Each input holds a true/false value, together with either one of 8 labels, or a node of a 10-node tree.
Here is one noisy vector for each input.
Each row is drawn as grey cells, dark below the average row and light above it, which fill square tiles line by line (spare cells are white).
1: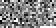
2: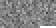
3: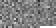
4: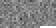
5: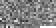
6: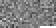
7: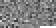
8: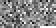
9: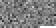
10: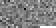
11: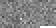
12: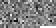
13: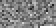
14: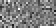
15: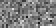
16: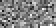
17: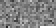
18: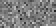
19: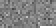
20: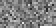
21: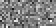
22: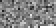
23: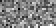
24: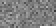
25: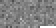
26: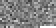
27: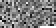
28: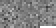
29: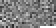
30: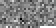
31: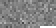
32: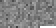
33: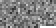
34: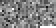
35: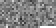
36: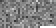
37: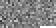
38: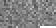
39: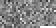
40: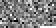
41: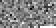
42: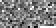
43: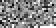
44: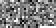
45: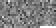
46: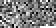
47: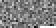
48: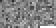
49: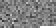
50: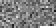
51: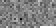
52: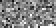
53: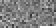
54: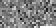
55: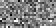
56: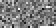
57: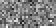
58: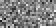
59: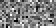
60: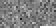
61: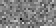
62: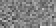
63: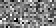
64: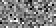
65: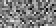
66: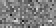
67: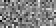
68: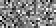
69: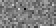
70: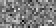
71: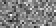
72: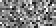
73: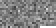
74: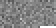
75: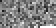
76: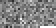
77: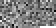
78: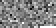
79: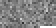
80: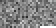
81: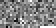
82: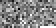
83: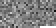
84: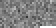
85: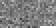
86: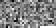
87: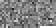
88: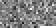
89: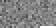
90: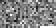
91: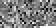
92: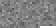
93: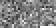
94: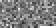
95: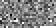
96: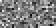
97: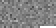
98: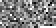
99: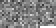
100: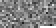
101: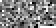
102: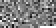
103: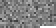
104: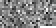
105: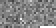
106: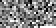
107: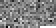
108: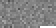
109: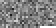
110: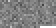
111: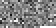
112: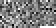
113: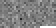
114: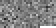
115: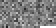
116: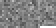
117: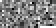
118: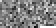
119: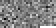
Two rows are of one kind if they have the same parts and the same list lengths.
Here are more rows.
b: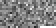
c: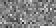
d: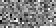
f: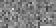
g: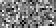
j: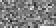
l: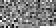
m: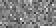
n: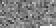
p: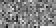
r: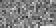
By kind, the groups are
b, f, j, n, p
c, d, g, l, m, r

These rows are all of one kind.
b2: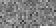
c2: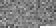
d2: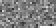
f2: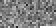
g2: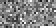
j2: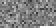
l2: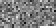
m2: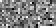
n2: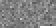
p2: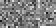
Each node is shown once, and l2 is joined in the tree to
c2, d2 and n2.
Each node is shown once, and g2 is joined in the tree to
m2 and n2.
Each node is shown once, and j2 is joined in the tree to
n2 and p2.
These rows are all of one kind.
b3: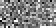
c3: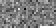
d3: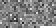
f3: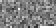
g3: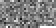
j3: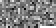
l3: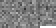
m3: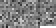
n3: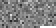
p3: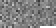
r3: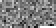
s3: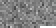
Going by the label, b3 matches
g3 and m3.
